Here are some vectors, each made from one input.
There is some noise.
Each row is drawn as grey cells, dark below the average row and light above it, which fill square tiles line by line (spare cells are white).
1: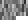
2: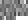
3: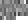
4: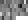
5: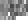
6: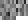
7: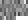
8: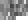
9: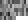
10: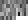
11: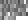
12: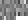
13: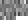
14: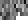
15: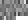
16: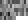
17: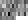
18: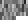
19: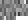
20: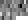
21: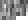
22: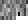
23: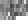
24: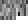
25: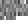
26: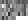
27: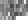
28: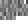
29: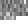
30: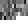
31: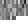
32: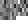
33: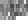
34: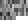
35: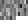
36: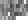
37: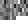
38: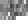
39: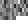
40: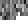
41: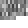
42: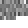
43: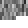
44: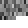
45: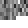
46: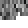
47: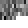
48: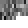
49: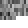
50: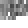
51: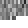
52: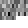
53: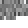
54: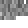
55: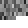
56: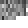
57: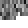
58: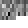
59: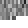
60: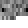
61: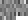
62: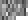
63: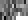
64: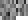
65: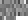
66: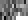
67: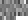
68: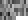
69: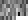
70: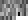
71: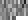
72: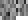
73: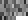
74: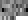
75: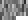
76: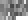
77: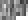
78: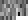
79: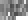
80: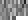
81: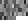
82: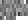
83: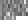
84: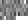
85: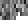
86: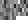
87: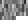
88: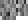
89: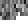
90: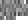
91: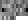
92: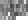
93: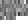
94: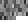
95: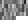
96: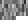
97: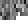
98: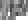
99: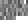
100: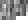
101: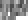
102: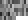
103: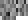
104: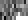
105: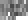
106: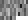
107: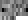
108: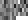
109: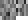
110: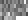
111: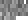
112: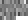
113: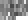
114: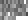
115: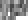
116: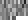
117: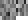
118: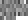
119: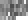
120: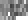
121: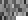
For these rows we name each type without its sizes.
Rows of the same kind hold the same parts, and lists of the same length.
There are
4 kinds of row.
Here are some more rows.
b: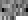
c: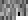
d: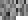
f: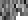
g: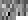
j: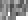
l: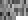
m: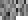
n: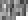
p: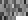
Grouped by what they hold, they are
b
c, g
d, f, l, m, p
j, n

